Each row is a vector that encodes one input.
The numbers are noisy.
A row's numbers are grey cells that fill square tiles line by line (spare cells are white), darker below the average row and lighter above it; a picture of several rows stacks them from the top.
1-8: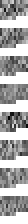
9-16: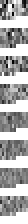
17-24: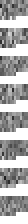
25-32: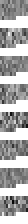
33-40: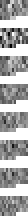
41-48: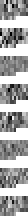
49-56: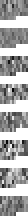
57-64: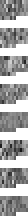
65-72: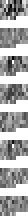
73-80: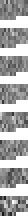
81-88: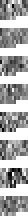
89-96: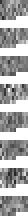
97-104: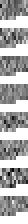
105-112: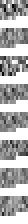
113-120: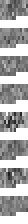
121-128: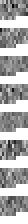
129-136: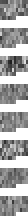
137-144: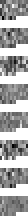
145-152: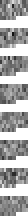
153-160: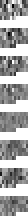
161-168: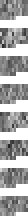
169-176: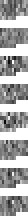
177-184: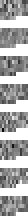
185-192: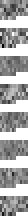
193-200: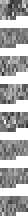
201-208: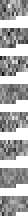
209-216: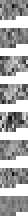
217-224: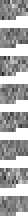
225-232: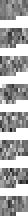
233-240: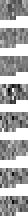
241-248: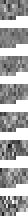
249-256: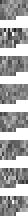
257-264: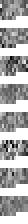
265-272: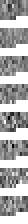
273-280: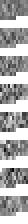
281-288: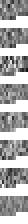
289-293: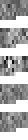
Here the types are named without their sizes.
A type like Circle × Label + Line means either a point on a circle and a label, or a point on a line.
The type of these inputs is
(Bool × (Label + Line) + Tree) × Line.
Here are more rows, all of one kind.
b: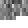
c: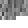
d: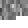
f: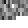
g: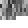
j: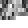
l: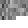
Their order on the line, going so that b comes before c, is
b, d, l, j, f, c, g.
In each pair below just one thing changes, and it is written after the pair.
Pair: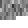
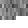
the label
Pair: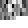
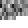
the true/false value
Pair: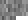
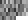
the true/false value
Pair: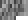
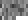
the true/false value
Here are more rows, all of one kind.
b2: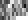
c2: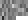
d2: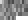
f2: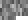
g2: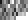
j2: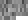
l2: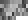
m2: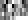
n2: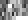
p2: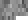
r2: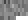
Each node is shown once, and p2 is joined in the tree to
c2, f2, j2 and r2.
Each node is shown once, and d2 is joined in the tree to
c2.
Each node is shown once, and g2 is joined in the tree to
j2.
